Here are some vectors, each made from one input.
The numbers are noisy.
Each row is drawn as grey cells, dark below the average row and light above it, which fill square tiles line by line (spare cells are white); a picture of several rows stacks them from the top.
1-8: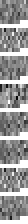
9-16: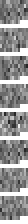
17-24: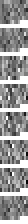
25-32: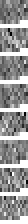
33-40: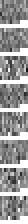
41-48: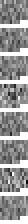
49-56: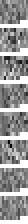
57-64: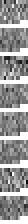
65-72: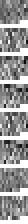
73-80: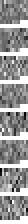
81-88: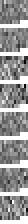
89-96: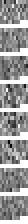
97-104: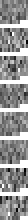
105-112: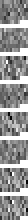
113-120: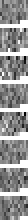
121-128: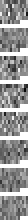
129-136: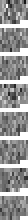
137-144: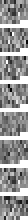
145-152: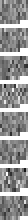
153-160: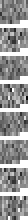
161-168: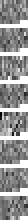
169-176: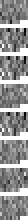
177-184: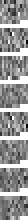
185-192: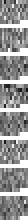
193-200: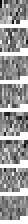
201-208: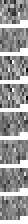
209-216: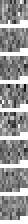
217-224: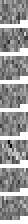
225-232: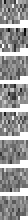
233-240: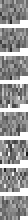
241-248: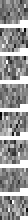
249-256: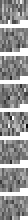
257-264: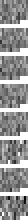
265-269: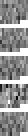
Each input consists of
either a point on a 5-point line, or three true/false values, or a list of up to three points on a 6-point line.
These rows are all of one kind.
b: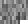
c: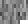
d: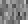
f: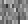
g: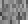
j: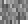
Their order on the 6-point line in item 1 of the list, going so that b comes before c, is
f, j, b, g, c, d.
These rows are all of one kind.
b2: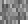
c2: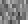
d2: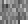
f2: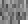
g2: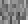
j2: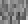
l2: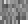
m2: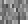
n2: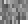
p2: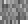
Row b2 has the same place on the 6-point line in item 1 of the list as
d2, l2, n2 and p2.
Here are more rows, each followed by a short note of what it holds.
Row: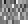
three true/false values
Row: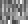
three true/false values
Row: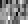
a point on a 5-point line
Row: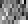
a point on a 5-point line
